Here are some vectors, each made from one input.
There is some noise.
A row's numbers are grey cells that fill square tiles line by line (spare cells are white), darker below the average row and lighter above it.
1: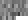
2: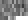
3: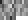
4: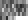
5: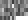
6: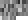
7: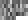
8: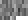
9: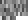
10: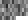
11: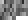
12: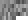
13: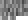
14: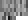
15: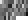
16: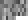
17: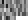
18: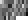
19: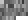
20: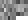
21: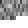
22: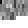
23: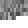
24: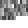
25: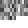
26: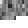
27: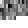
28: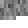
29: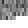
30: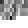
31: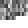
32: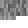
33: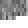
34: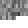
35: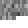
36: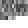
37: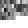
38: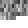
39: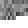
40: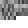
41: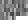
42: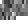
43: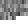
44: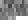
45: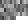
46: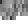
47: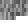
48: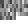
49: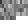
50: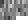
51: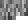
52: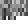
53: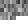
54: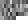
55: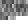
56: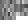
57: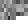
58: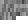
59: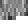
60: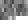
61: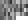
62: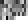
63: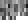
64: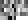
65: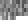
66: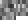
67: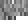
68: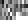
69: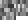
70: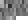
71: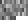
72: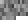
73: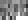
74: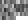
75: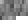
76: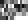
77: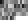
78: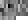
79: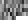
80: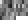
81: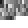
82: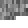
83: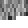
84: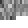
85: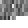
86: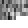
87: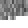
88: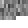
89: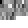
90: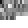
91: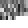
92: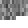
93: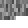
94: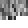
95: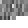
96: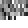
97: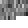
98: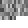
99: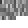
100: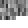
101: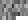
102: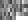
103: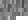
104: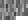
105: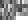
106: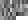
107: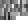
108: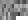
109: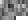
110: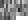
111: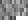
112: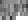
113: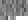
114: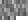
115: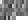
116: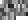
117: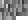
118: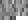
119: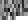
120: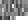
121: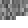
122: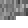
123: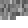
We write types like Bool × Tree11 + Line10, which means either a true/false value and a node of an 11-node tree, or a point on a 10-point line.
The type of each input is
Bool × (Label4 + Line7).
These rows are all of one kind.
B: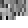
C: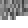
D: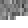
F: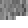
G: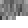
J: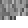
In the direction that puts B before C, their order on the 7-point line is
J, B, G, F, C, D.
